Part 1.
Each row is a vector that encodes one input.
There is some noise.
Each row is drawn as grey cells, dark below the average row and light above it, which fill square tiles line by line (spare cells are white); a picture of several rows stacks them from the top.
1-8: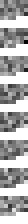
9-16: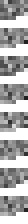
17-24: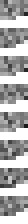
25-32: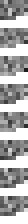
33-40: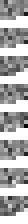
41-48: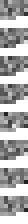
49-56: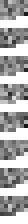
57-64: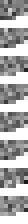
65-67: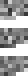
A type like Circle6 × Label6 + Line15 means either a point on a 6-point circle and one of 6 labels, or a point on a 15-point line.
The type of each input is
Bool × Line4.
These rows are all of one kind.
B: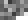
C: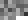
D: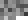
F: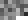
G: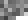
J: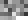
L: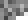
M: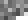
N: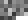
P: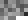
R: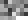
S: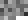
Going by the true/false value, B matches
G, L, M and N.
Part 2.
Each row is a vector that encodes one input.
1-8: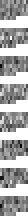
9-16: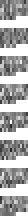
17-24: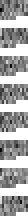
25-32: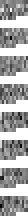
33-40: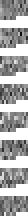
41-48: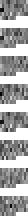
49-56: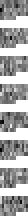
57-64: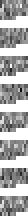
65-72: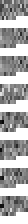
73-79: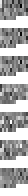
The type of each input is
Bool × Circle9.
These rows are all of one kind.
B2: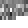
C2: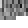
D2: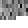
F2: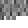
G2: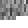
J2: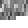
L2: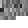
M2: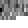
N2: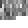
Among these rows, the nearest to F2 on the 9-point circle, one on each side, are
G2 and M2.
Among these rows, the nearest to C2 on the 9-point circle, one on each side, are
D2 and L2.
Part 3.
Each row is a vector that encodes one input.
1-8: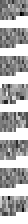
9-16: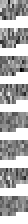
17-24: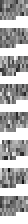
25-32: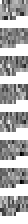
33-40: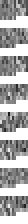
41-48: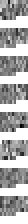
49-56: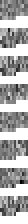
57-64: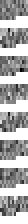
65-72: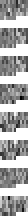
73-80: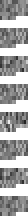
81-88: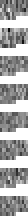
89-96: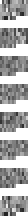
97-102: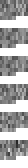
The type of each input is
Line4 + Tree9.
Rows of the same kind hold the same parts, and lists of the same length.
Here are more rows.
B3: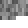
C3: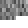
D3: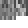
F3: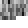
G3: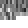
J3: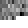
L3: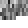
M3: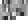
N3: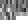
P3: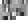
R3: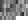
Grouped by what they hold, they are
B3, C3, D3, G3, J3, N3, R3
F3, L3, M3, P3

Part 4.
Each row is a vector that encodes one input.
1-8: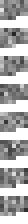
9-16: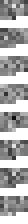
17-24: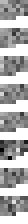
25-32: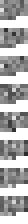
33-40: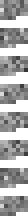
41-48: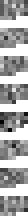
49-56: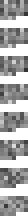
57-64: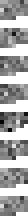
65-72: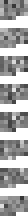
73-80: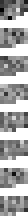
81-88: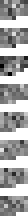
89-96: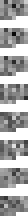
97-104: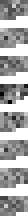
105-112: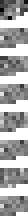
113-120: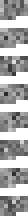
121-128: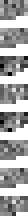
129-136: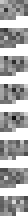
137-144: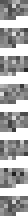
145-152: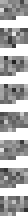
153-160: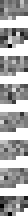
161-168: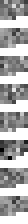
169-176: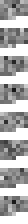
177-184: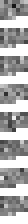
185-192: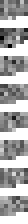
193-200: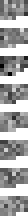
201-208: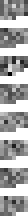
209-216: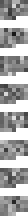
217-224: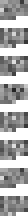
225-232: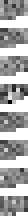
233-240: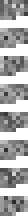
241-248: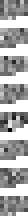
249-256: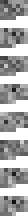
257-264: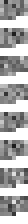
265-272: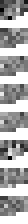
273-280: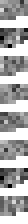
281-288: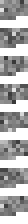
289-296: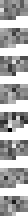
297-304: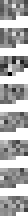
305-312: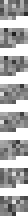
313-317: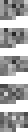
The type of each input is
Bool × (Circle16 + Unit).
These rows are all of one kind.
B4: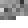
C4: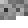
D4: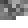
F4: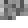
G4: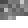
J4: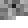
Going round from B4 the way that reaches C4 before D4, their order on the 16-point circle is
B4, C4, J4, G4, D4, F4.
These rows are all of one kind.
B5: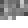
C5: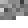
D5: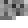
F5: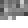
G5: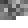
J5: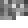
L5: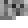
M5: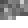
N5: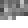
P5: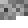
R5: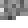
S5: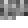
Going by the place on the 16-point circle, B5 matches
F5 and N5.
